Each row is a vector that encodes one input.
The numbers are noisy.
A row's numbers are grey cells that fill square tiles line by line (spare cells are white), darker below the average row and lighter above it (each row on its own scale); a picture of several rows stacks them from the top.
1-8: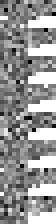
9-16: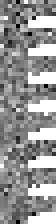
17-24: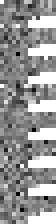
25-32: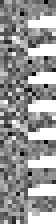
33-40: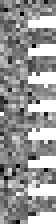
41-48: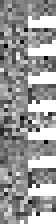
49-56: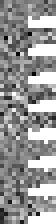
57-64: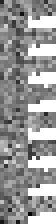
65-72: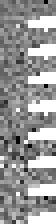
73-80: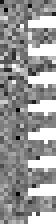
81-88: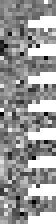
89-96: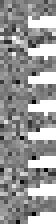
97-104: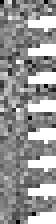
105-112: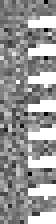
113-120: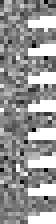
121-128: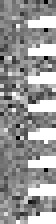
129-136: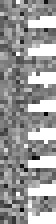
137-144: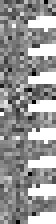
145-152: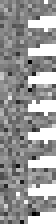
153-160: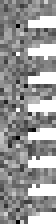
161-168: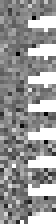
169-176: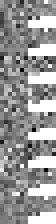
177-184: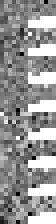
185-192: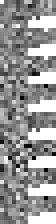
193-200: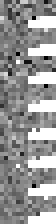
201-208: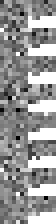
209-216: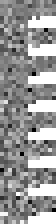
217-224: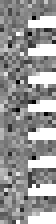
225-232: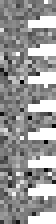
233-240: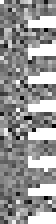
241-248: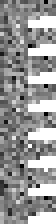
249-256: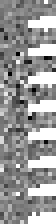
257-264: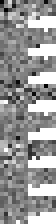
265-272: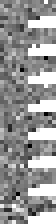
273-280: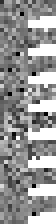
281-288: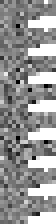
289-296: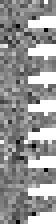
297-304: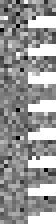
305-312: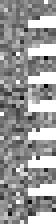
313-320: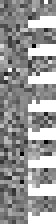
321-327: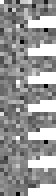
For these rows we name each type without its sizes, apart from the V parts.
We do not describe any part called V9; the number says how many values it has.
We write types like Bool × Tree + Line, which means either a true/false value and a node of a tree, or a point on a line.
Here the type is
(Bool × Bool × Bool × Bool + Label) × V9 + Unit.
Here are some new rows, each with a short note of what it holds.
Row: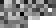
a label and a value of V9
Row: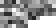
a fixed value
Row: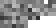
four true/false values and a value of V9
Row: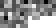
a label and a value of V9
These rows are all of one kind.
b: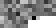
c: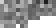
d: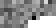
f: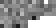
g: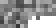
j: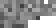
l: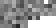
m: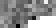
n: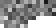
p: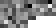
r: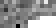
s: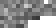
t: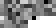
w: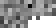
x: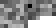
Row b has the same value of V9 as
f, g, j and t.
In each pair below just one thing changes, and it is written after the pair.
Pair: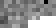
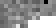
the label
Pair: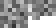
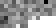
the value of V9
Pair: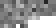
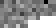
the label
